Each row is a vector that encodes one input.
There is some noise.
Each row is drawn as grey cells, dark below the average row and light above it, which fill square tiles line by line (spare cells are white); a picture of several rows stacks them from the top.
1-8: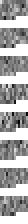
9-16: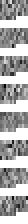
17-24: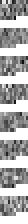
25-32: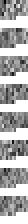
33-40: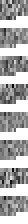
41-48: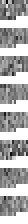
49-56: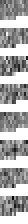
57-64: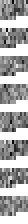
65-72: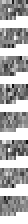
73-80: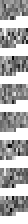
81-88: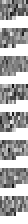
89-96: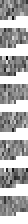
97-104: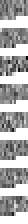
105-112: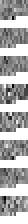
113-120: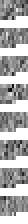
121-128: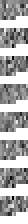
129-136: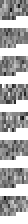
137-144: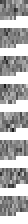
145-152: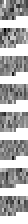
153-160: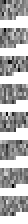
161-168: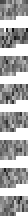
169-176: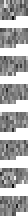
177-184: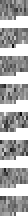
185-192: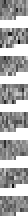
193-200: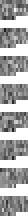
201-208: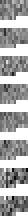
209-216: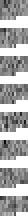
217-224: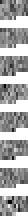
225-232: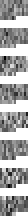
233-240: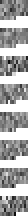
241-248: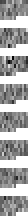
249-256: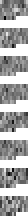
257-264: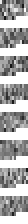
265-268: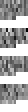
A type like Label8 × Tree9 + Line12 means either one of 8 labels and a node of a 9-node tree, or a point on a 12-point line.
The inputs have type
Bool × Bool × Bool × Bool × (Tree11 + Unit) + List3(Line5).
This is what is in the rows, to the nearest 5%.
About 80% of them hold four true/false values, together with either a fixed value, or a node of an 11-node tree. The rest are lists of up to three points on a 5-point line: a few of all rows are empty, 5% hold one, 5% two and 10% three.
